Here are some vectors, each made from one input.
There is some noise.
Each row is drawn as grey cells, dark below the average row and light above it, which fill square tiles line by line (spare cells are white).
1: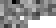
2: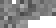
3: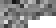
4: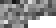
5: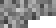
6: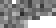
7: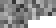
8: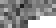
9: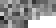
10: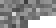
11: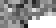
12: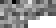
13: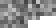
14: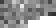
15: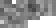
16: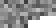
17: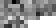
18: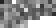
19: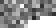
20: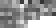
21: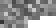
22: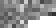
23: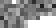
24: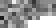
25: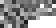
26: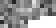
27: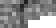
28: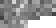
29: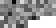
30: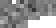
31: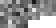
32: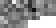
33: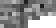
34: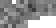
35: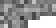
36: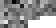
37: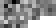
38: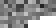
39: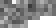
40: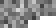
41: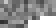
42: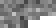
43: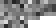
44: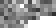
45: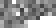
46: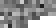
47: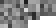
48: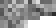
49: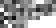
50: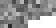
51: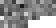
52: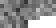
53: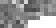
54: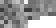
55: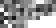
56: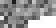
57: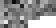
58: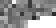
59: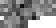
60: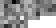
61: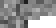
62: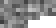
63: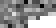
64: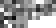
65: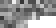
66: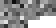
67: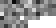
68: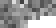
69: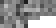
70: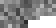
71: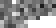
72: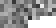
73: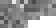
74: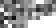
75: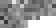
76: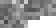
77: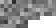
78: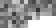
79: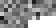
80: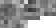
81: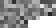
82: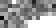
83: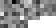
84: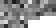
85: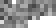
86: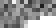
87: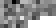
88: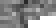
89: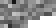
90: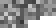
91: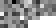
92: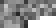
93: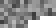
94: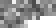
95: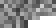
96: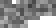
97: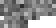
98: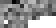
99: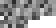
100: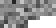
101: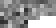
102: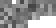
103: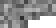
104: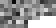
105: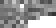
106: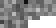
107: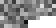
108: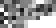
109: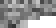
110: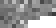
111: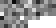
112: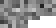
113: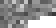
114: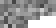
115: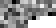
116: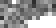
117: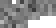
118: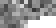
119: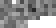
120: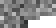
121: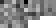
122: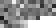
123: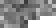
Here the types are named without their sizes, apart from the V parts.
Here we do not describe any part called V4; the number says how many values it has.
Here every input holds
a list of items, each a point on a line and a value of V4.
